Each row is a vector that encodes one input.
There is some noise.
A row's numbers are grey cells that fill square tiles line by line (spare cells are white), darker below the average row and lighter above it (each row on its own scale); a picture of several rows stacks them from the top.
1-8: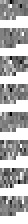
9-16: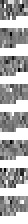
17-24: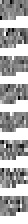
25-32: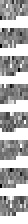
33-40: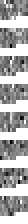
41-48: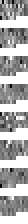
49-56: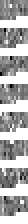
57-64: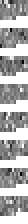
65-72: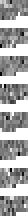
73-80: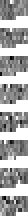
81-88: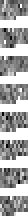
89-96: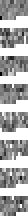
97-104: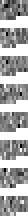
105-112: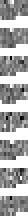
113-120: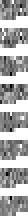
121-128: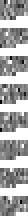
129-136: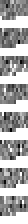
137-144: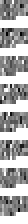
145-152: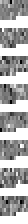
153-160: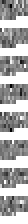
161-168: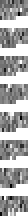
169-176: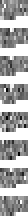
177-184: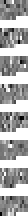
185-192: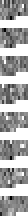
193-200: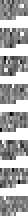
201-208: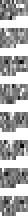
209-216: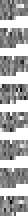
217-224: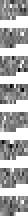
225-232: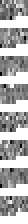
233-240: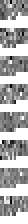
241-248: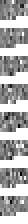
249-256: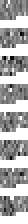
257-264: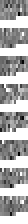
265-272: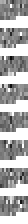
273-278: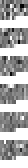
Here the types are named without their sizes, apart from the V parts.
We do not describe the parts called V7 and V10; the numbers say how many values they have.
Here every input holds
a value of V7, together with either a point on a line and a true/false value, or a value of V10.
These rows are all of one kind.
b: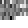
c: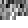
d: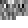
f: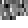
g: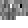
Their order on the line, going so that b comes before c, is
g, b, c, f, d.
